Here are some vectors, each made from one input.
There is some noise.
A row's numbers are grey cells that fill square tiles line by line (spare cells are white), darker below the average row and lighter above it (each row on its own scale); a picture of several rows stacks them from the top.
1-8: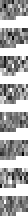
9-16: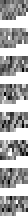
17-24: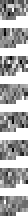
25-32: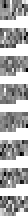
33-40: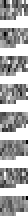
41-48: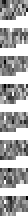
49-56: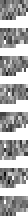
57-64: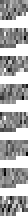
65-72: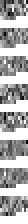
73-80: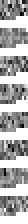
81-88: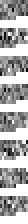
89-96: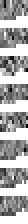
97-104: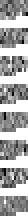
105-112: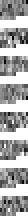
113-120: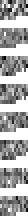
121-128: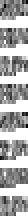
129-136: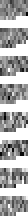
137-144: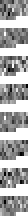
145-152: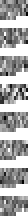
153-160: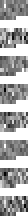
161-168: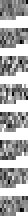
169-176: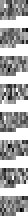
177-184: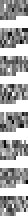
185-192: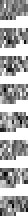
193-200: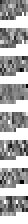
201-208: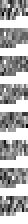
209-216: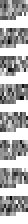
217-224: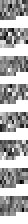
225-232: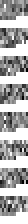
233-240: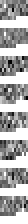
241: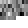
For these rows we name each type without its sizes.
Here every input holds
a point on a line, together with either a point on a line, or three true/false values.
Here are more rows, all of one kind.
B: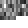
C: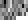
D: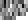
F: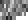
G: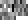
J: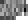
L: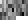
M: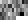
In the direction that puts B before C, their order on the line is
M, L, B, G, J, F, C, D.
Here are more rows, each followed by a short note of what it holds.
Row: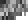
a point on a line and three true/false values
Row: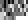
a point on each of two lines
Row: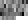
a point on each of two lines
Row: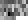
a point on each of two lines
